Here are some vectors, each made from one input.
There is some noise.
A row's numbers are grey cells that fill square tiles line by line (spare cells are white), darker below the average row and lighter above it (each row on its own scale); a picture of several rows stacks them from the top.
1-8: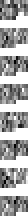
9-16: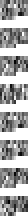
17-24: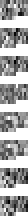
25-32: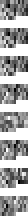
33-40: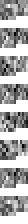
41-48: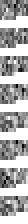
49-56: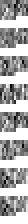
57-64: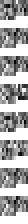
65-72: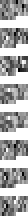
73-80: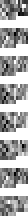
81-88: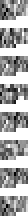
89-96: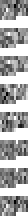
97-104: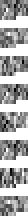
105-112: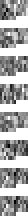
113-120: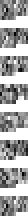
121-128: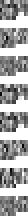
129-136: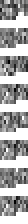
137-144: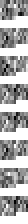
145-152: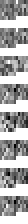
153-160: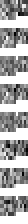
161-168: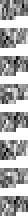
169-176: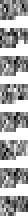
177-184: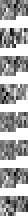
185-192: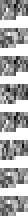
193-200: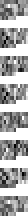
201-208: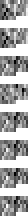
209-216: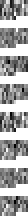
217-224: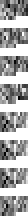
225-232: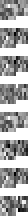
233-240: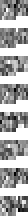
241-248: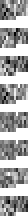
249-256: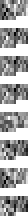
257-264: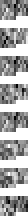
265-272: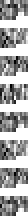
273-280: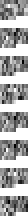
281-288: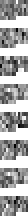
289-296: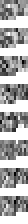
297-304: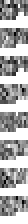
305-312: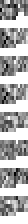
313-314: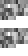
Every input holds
four true/false values.
